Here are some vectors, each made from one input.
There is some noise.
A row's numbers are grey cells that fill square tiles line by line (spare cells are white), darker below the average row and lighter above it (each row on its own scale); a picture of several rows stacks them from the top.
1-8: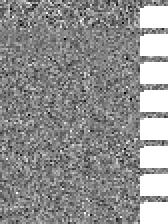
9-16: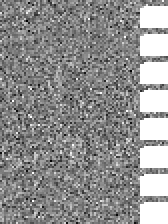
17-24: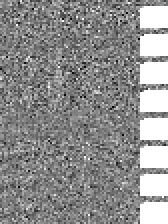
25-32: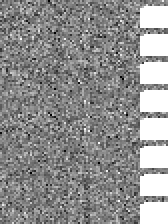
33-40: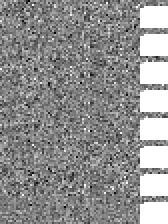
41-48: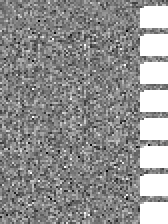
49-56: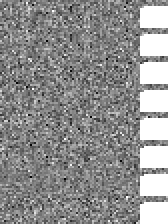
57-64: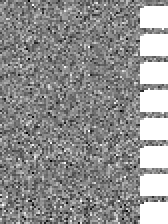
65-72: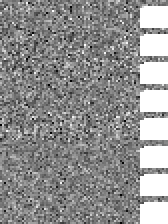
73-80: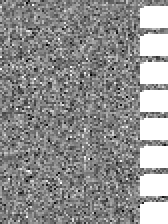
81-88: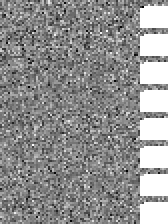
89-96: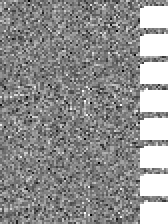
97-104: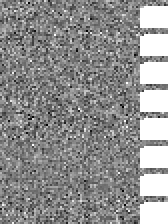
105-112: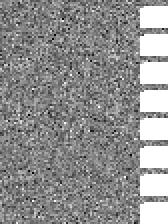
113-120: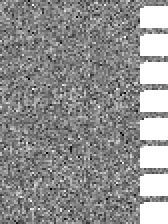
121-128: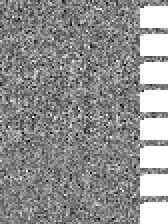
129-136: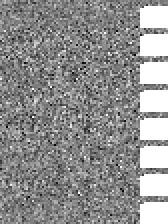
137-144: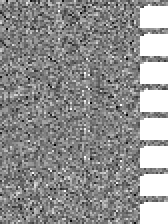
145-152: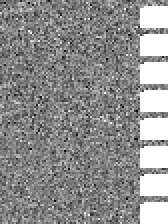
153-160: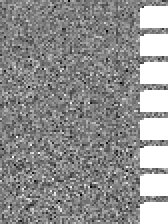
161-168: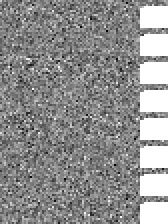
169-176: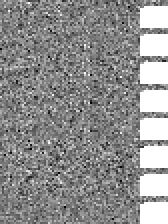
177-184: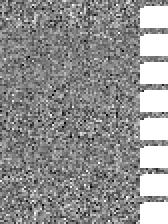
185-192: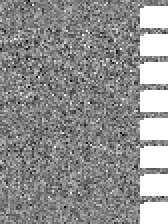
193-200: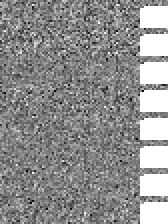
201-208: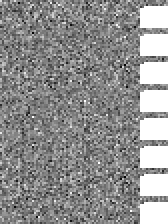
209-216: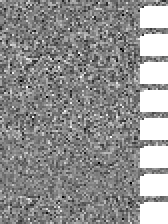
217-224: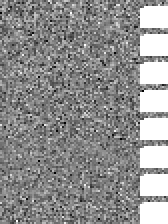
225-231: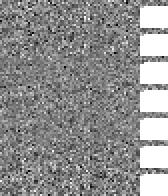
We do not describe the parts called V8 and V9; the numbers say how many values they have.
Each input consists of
either a point on a 4-point line, a point on a 5-point line and a true/false value, or a point on a 7-point line and a value of V8, or a value of V9.
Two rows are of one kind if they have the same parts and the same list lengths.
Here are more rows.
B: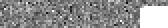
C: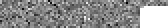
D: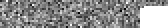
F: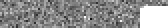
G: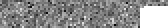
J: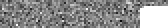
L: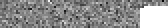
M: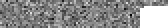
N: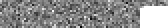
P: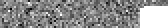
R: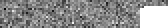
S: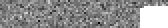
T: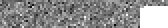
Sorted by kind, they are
B, C, F, G, N, T
D, J
L, M, P, R, S

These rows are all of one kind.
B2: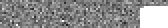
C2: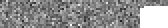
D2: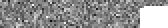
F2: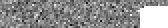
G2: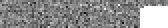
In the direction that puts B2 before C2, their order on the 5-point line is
D2, B2, C2, G2, F2.
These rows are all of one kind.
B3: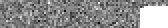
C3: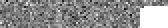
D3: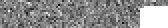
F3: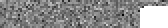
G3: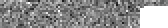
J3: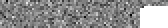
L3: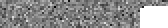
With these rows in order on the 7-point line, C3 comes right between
D3 and G3.
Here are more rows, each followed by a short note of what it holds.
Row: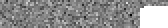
a point on a 7-point line and a value of V8
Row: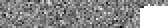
a point on a 7-point line and a value of V8
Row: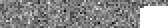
a point on a 7-point line and a value of V8
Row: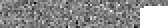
a point on a 4-point line, a point on a 5-point line and a true/false value
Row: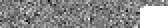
a value of V9
